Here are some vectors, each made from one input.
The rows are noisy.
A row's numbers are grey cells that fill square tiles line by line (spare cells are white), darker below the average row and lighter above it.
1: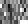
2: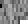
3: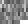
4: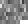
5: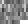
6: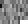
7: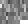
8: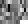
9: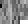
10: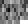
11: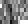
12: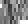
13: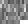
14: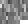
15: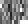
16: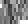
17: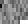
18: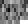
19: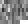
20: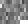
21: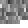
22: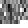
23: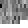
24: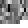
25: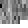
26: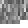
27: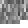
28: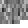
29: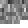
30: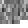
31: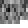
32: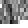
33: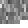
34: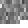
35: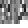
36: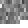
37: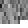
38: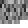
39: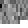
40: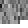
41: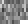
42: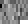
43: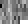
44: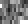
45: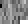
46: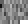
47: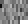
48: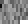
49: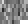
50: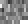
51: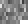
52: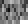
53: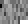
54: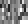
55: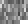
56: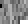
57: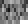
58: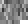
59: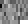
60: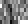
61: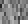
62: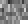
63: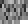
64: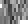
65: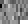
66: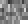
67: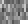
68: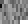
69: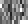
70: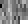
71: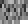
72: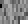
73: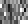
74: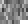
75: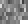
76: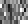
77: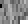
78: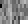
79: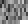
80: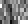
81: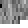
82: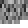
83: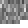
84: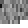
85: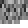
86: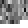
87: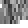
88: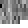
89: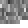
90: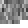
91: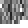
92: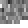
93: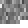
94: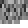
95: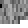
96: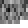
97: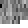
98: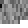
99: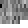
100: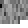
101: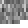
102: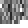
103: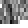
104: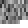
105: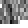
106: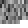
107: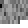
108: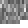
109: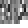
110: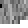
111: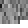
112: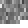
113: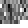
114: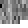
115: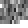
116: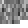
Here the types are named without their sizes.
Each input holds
a true/false value, together with either a point on a line, or a node of a tree.
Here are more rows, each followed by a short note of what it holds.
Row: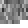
a node of a tree and a true/false value
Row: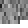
a node of a tree and a true/false value
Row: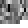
a point on a line and a true/false value
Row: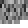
a point on a line and a true/false value
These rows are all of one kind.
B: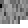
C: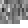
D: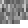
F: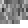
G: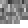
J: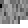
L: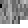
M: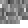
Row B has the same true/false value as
J and L.
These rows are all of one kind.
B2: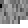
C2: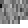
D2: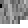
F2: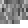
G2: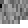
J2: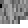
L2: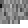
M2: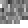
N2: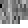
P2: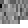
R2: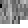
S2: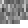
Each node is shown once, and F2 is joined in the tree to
N2 and R2.
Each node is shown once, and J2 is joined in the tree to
B2 and D2.
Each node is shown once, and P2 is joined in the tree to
G2 and M2.
